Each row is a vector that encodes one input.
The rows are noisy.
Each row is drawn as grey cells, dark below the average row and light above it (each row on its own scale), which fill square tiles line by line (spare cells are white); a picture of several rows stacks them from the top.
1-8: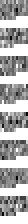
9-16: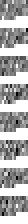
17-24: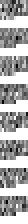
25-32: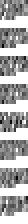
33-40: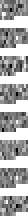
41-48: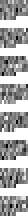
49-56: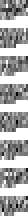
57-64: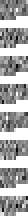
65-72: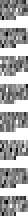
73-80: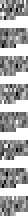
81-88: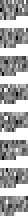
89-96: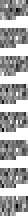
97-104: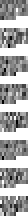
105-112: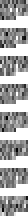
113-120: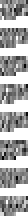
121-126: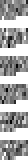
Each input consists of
either a point on a 5-point circle and a true/false value, or one of 9 labels.
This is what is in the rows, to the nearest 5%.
About 40% of them hold a point on a 5-point circle and a true/false value. The rest hold one of 9 labels.
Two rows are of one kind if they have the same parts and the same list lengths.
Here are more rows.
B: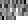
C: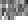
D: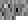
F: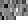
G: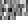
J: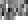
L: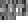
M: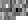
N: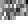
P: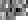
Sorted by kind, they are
B, F, L
C, D, G, J, M, N, P

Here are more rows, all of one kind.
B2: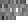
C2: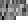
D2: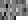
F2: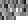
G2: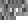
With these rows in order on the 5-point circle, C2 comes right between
B2 and D2.
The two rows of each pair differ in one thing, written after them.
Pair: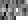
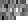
the place on the 5-point circle
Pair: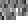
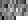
the place on the 5-point circle
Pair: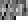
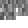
the true/false value
